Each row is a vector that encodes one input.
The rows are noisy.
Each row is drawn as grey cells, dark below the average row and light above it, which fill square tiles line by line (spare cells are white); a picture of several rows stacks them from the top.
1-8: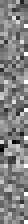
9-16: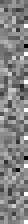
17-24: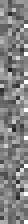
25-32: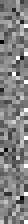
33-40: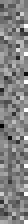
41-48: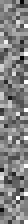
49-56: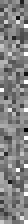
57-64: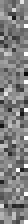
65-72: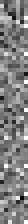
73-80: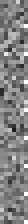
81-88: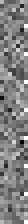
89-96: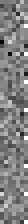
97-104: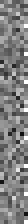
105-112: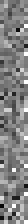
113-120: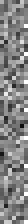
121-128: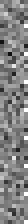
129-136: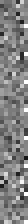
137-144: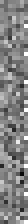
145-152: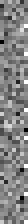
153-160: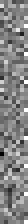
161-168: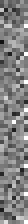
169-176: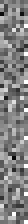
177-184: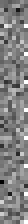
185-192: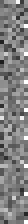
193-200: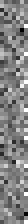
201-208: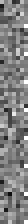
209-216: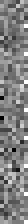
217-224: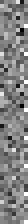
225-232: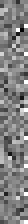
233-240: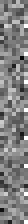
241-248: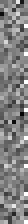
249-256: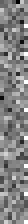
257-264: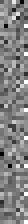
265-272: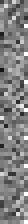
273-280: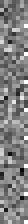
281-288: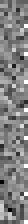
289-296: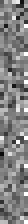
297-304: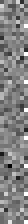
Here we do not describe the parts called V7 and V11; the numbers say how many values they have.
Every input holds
a value of V11, together with either a point on a 4-point line and a point on an 8-point line, or four true/false values and a value of V7.
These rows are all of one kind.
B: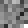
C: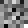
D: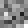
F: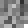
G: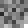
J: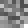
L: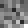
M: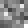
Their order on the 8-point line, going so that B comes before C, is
M, G, D, B, F, J, C, L.
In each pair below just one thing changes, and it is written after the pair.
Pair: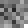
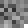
one of the four true/false values
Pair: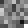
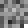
the value of V7
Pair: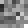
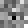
the value of V11
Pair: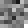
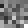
the value of V11
